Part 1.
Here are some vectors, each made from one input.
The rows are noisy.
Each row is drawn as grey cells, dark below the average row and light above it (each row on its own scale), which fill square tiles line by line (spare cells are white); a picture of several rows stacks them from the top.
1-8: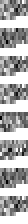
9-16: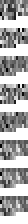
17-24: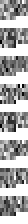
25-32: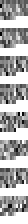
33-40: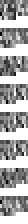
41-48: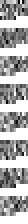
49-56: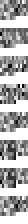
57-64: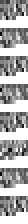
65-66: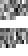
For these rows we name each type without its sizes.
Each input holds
a label.
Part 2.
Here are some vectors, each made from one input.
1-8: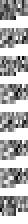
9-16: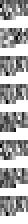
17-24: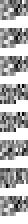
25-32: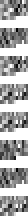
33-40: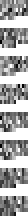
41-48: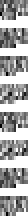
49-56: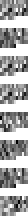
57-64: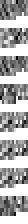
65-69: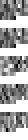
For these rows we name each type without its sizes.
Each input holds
a label.
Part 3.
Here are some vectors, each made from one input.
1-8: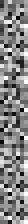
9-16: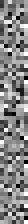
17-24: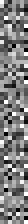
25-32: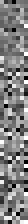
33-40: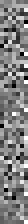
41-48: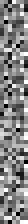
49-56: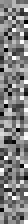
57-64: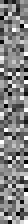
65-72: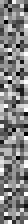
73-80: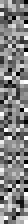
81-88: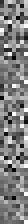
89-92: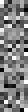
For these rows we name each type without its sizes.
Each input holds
a node of a tree.
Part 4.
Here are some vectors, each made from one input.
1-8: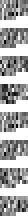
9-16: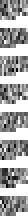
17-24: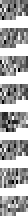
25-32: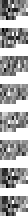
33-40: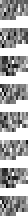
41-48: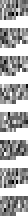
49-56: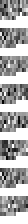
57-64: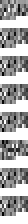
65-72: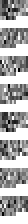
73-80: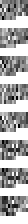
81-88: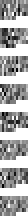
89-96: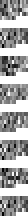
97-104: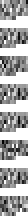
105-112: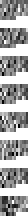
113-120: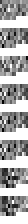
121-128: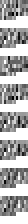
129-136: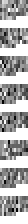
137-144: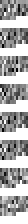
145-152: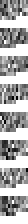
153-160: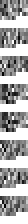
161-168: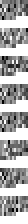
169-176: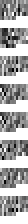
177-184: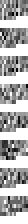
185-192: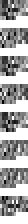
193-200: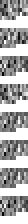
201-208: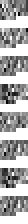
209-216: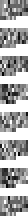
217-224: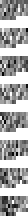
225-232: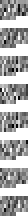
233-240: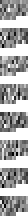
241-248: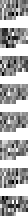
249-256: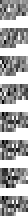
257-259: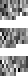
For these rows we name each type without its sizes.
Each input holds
four true/false values.
